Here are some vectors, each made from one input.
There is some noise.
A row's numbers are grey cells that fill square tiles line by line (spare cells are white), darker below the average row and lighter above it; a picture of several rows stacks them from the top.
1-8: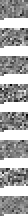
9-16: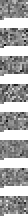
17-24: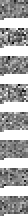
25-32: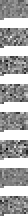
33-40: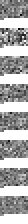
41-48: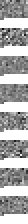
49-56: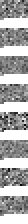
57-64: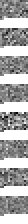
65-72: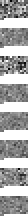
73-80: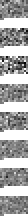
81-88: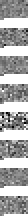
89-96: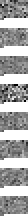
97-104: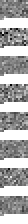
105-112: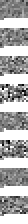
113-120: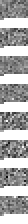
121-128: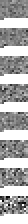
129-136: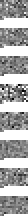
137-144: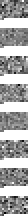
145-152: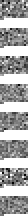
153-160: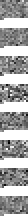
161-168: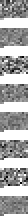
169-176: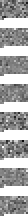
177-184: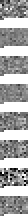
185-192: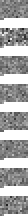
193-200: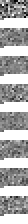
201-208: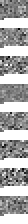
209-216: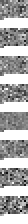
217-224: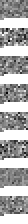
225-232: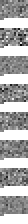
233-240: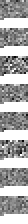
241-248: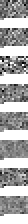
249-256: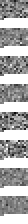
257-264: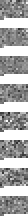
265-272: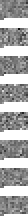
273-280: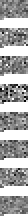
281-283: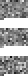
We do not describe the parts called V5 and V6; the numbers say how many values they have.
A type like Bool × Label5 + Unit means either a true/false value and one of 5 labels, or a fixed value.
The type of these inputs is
Bool × List3(Line7) × V6 + V5.
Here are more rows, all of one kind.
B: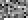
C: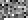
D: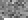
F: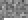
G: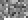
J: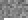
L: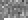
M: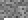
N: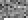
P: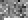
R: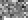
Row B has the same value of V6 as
D, J, M and N.
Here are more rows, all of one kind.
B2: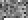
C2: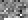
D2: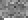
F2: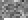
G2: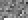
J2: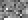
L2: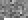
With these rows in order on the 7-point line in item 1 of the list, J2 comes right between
B2 and C2.
